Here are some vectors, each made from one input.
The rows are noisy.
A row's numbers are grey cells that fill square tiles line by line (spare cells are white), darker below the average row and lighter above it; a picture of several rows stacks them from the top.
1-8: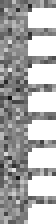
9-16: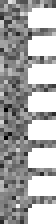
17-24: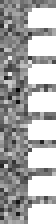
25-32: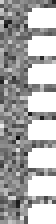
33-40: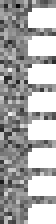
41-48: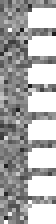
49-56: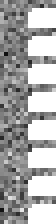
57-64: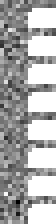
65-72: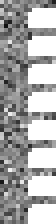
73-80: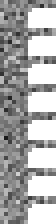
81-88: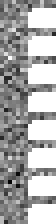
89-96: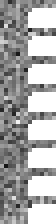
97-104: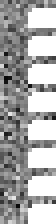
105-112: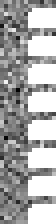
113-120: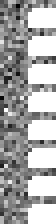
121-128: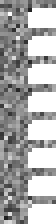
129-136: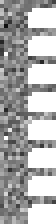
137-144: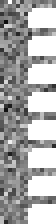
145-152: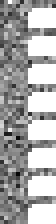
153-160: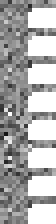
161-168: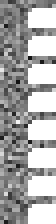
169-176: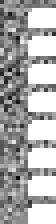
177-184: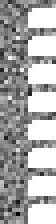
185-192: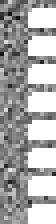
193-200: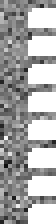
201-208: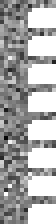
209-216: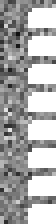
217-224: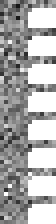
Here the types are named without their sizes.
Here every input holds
a point on a circle, together with either a point on a circle, or three true/false values.
